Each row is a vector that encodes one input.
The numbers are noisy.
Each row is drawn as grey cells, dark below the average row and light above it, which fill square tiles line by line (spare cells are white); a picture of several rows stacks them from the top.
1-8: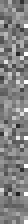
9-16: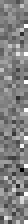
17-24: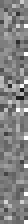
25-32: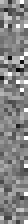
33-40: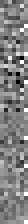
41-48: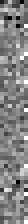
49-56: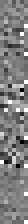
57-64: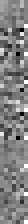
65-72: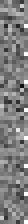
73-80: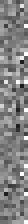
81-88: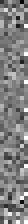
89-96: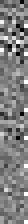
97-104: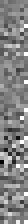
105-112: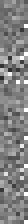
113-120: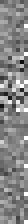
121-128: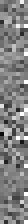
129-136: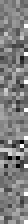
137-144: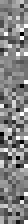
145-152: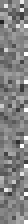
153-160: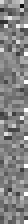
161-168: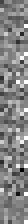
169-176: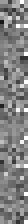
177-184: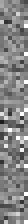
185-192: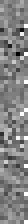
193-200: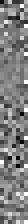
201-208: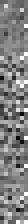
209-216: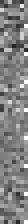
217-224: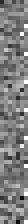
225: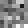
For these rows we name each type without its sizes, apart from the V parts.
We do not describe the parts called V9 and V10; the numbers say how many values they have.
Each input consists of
either a point on a line and a value of V9, or four true/false values and a value of V10.
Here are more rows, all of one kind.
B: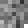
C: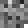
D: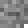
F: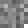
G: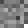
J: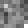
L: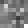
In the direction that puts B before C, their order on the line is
F, G, L, B, D, C, J.
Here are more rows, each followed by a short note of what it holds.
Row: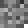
a point on a line and a value of V9
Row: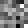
a point on a line and a value of V9
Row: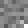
four true/false values and a value of V10
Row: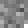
four true/false values and a value of V10
